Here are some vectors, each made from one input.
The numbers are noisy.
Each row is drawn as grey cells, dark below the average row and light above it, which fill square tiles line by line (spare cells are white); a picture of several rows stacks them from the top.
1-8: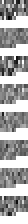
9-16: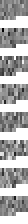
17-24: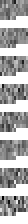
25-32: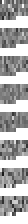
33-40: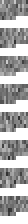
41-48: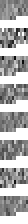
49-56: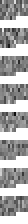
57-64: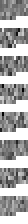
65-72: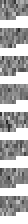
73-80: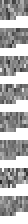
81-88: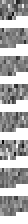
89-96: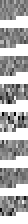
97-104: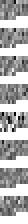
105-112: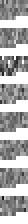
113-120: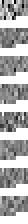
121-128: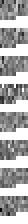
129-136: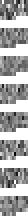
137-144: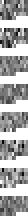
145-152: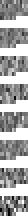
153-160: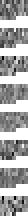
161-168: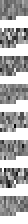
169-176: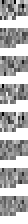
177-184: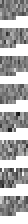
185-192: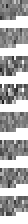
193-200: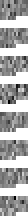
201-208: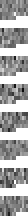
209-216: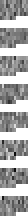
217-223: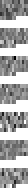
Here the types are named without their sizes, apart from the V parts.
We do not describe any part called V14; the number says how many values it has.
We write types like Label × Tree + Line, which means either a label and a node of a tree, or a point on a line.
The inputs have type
(Label + Line) × V14.
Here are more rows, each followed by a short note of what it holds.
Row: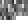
a point on a line and a value of V14
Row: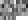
a point on a line and a value of V14
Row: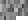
a label and a value of V14
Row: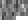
a point on a line and a value of V14
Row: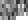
a point on a line and a value of V14
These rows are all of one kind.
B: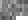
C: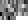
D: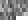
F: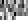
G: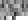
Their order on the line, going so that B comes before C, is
F, B, C, D, G.
